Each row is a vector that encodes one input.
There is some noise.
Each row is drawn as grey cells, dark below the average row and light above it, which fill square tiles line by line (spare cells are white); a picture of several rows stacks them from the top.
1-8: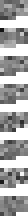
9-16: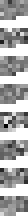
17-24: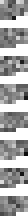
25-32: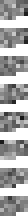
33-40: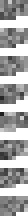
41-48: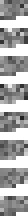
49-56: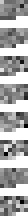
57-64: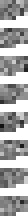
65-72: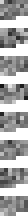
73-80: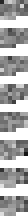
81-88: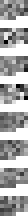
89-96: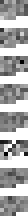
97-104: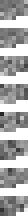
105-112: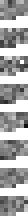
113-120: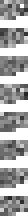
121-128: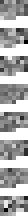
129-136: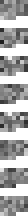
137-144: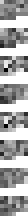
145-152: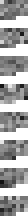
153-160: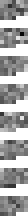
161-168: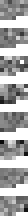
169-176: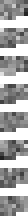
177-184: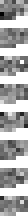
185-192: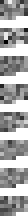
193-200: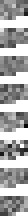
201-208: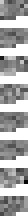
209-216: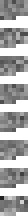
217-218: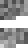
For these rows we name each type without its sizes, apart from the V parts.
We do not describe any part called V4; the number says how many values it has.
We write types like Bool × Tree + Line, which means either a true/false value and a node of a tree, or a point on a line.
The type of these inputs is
List(Bool × V4).
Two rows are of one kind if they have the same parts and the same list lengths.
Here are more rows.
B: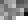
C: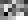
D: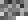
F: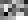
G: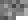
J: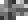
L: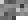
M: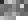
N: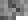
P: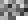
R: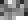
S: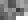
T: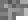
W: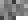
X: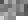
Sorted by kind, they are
B, M, P, R, X
C, F
D, G, J, L, N, S, T, W

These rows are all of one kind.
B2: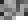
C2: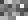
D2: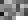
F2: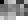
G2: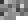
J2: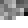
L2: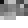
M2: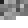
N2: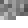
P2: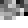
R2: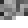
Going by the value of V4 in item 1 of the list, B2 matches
D2, G2, M2 and R2.
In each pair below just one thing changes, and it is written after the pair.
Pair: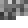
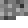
the value of V4 in item 1 of the list
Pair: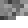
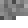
the value of V4 in item 1 of the list
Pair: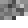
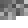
the value of V4 in item 2 of the list
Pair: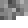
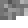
the true/false value in item 2 of the list
